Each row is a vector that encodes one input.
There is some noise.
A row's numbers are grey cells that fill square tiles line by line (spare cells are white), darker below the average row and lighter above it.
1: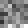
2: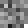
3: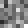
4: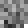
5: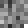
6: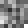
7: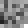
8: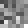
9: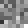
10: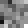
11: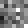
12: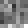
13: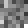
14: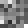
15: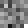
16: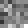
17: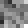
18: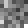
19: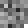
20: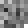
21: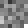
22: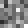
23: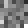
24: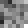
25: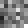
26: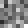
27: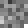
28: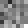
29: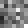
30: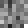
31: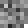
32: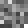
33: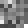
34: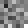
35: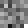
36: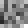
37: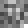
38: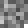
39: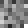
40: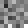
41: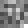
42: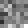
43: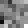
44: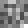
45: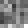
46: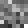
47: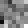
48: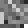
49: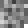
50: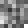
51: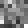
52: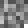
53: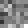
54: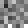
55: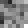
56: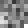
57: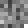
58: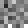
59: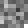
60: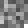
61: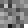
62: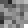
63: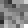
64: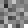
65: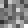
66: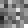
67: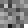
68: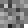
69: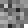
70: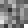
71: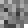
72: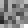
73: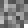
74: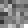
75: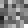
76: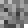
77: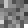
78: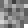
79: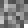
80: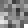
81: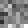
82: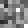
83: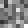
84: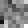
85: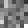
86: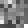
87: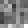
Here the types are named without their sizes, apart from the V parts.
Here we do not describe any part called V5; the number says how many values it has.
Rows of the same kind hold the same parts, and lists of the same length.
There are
2 kinds of row.
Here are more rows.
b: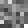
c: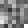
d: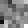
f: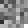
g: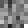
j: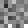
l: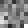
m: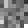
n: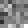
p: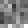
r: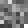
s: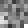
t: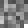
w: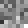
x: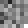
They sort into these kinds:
b, c, j, r
d, f, g, l, m, n, p, s, t, w, x

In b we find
a true/false value and a value of V5.
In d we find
a node of a tree and a true/false value.
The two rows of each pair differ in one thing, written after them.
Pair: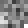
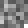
the node of the tree
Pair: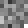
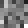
the node of the tree
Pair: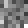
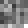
the true/false value
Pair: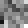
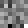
the true/false value
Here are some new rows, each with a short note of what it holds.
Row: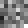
a true/false value and a value of V5
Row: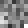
a node of a tree and a true/false value
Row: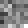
a node of a tree and a true/false value
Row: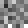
a true/false value and a value of V5
